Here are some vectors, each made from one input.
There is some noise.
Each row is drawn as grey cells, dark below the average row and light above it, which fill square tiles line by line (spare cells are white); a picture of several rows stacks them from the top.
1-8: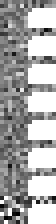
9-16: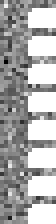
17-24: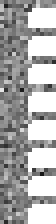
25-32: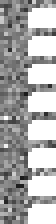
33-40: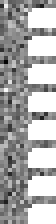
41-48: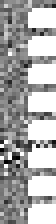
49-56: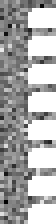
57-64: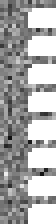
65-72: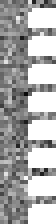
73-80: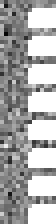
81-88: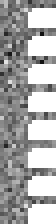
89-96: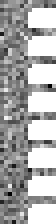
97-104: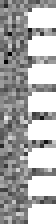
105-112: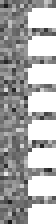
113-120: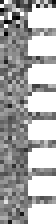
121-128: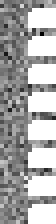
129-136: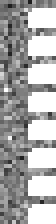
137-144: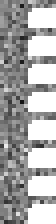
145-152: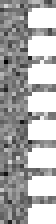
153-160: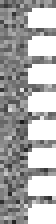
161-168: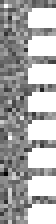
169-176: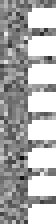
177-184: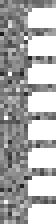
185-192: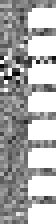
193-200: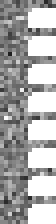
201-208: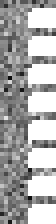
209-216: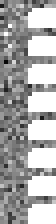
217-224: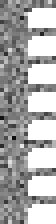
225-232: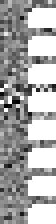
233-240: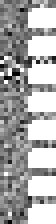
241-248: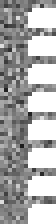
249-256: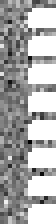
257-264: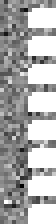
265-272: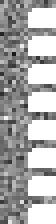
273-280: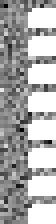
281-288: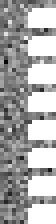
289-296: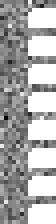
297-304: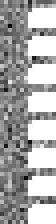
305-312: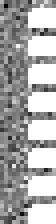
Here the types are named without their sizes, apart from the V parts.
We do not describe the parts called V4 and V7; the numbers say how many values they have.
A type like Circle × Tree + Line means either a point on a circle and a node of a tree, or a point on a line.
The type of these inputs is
Label × (Tree + V4) × V7 + Unit.
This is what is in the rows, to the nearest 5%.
A few of them hold a fixed value. The rest hold a label and a value of V7, together with either a node of a tree, or a value of V4.
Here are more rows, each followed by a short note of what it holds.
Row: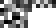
a fixed value
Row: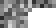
a label, a node of a tree and a value of V7
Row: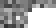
a label, a value of V4 and a value of V7
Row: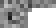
a label, a node of a tree and a value of V7
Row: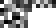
a fixed value
